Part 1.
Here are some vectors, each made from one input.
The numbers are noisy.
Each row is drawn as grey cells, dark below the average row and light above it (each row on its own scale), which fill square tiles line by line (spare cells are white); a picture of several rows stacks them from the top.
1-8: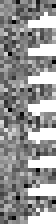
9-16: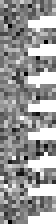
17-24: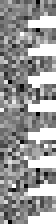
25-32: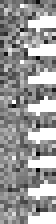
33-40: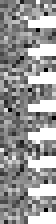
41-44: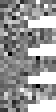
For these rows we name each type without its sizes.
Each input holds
a list of points on a line.
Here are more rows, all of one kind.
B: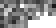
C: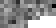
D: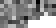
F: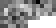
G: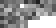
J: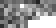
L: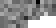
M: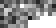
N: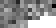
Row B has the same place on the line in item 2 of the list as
C, M and N.
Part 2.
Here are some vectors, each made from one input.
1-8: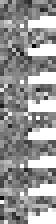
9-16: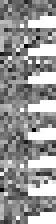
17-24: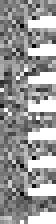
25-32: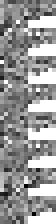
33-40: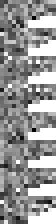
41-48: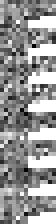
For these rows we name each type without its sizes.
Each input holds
a label and a point on each of two lines.
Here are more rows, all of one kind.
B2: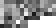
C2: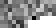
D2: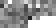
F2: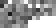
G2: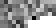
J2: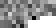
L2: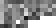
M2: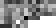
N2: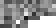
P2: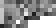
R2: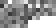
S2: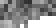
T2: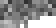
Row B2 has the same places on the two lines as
D2 and P2.
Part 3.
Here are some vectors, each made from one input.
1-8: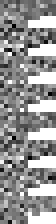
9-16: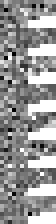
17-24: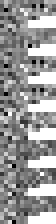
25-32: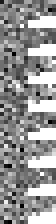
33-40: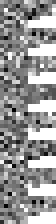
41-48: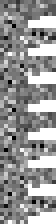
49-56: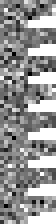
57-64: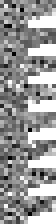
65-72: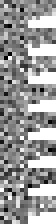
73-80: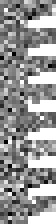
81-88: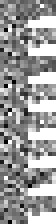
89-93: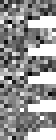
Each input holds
either a point on a 7-point line, or a point on a 9-point line.
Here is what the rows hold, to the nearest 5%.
About 60% of them hold a point on a 7-point line. The rest hold a point on a 9-point line.
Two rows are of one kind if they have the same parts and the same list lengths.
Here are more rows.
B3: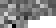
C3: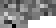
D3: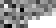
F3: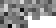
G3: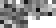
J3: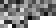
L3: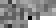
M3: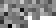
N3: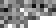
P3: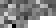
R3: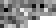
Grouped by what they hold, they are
B3, C3, J3, N3, P3, R3
D3, F3, G3, L3, M3

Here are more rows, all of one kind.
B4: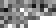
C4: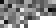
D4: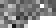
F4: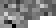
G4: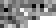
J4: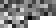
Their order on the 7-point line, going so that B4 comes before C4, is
G4, B4, C4, J4, F4, D4.
